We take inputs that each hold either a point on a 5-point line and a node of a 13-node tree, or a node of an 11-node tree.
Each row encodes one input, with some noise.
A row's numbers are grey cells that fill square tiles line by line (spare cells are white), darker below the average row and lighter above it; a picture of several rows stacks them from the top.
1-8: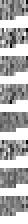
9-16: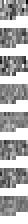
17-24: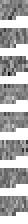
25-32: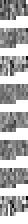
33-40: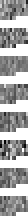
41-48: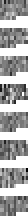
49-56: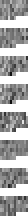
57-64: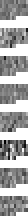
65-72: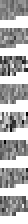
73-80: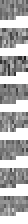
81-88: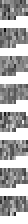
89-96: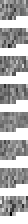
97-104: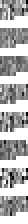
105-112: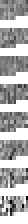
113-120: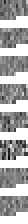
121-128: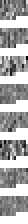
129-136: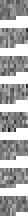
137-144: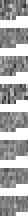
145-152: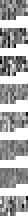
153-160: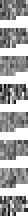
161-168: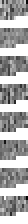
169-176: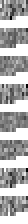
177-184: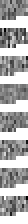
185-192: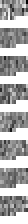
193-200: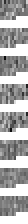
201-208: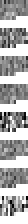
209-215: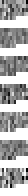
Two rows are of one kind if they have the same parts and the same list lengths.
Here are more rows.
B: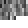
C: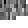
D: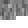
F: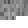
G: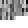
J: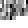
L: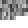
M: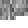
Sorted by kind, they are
B, C, D, F, G, L, M
J

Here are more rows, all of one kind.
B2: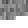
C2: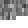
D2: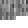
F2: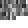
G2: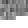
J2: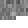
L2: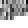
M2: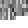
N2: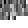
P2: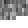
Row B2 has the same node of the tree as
C2, G2, L2 and P2.
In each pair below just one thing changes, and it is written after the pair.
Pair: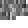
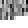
the node of the tree
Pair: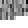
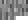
the place on the 5-point line
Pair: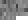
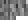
the place on the 5-point line
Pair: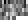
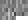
the node of the tree
